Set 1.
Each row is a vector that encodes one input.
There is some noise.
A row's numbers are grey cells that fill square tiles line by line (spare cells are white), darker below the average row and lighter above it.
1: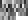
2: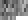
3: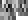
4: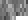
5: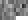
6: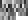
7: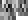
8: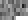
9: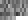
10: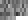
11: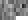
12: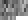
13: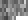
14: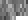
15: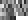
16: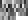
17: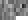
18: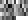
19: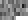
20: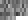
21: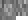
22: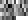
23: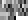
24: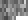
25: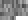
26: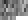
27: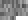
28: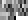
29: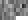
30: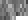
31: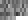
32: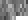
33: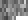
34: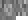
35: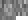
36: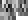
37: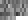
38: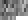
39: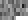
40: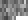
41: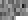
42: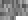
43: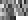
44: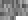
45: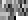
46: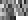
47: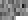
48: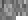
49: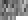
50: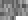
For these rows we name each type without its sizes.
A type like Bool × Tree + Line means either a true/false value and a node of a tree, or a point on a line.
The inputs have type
Bool × Bool × Bool + Line.
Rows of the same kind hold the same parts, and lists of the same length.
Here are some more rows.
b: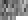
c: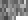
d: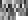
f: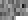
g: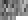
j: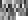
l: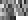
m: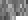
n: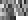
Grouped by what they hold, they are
b, c, f, g, m
d, j, l, n

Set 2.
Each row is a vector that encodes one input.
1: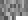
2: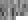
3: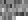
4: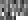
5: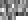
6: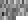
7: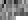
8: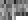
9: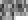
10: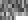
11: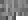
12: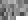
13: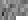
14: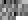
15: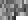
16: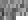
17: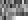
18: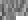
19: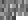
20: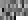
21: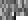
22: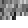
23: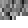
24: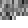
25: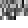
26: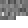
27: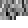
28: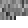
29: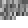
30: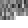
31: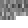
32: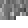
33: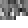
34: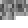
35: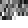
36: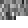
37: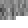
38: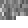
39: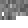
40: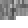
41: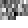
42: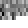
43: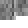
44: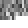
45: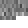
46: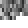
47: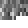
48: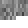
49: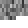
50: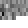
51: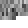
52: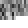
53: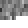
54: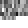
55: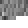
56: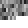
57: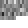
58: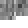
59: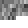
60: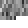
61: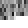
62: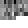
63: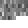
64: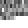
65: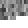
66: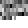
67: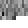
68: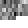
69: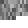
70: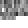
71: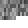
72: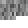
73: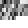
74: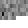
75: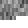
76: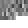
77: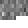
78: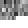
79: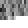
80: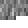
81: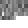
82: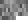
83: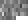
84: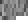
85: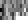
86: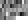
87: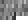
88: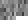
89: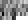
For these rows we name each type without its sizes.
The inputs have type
Bool × Bool × Bool × Bool + Tree.
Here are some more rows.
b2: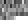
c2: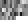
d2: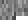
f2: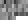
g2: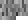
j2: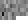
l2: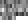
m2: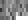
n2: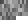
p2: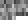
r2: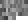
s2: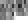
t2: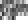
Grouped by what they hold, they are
b2, c2, f2, l2, p2
d2, g2, j2, m2, n2, r2, s2, t2

